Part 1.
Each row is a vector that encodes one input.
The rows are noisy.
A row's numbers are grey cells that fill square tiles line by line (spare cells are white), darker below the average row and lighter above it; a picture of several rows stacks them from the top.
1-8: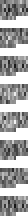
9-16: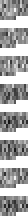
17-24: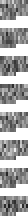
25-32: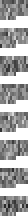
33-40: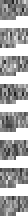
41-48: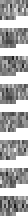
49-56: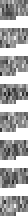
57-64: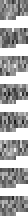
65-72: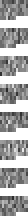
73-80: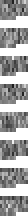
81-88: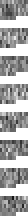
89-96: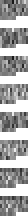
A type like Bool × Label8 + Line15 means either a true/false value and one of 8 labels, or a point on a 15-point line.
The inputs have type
Circle15.
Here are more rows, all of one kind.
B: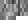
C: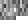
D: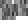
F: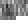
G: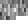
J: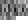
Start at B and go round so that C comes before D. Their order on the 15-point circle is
B, C, G, F, D, J.
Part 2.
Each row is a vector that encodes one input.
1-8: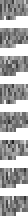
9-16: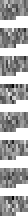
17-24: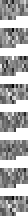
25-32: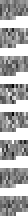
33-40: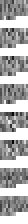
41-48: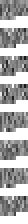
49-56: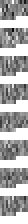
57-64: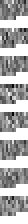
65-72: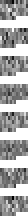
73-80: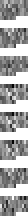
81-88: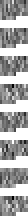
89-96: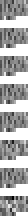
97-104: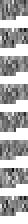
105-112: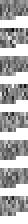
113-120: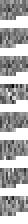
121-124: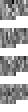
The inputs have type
Line10.
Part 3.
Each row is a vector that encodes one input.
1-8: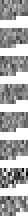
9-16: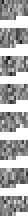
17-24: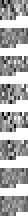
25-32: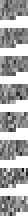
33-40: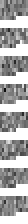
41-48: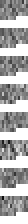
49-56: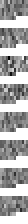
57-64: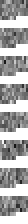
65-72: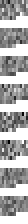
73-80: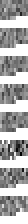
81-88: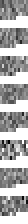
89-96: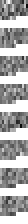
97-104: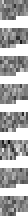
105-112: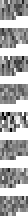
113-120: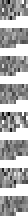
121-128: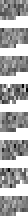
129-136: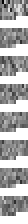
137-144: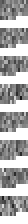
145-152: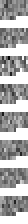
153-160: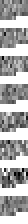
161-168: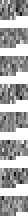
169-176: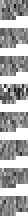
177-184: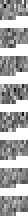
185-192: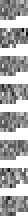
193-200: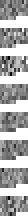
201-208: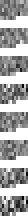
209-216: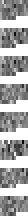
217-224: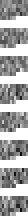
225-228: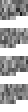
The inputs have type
Circle11.
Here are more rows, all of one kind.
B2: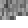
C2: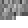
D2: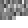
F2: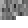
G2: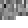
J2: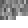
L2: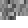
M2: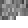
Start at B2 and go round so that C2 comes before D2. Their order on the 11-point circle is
B2, F2, L2, J2, M2, C2, D2, G2.
